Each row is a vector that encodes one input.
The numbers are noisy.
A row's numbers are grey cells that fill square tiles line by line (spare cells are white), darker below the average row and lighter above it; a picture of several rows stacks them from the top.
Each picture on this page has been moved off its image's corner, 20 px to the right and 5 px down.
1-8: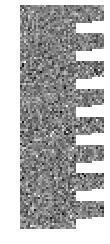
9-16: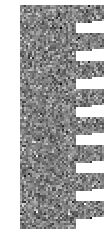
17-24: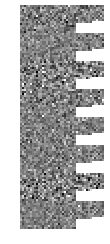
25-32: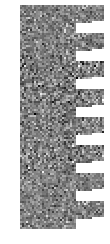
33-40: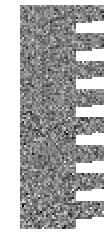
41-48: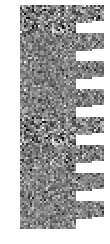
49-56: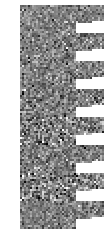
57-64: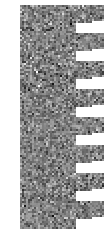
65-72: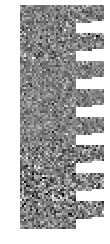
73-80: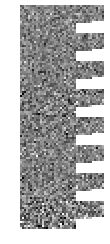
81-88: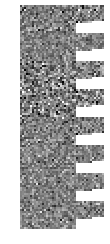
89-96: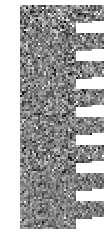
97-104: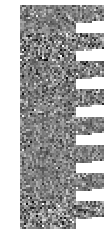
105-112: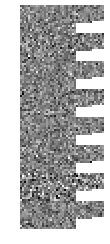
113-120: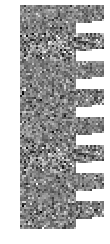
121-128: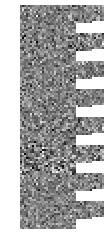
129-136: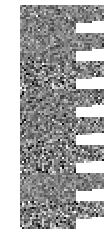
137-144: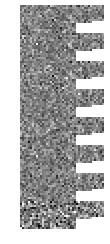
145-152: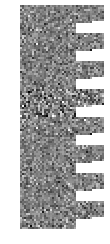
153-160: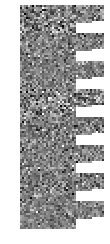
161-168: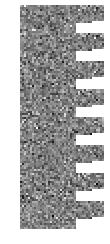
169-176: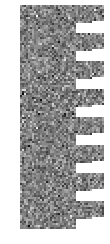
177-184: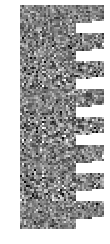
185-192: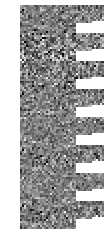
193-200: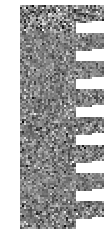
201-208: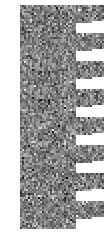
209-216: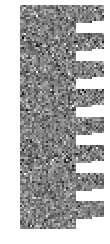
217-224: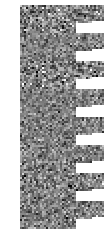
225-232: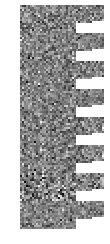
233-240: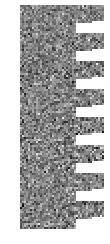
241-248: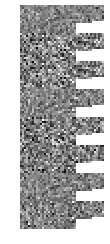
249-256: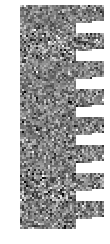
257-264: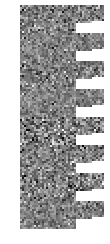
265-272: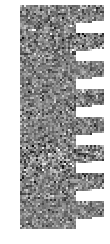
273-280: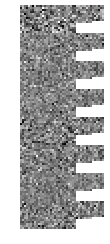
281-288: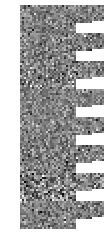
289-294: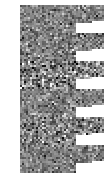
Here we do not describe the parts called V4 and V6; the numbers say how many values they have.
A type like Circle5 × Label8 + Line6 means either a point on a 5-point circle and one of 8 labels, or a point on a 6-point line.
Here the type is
Label5 + (Tree14 + V4) × V6.
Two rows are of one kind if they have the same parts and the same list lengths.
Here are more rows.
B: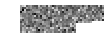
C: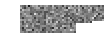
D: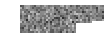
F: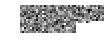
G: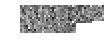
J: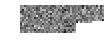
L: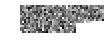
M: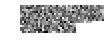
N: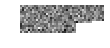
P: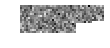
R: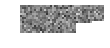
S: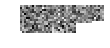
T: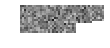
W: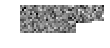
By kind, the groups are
B, G, J, N, W
C, D, P, R, T
F, L, M, S

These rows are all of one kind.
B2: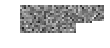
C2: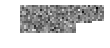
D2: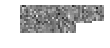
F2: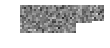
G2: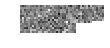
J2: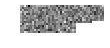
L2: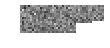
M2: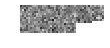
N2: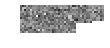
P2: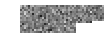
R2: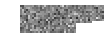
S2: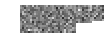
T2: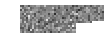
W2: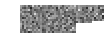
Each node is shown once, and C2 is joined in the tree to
D2 and G2.
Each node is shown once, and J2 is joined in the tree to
T2.
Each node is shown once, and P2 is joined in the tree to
L2 and T2.
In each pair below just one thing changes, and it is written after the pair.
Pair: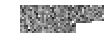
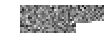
the value of V4
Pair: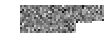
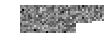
the value of V4
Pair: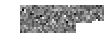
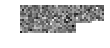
the value of V6
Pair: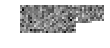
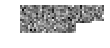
the value of V4
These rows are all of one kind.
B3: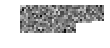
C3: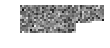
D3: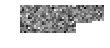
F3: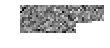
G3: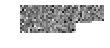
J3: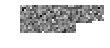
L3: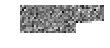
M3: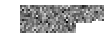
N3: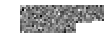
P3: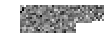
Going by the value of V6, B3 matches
J3, N3 and P3.
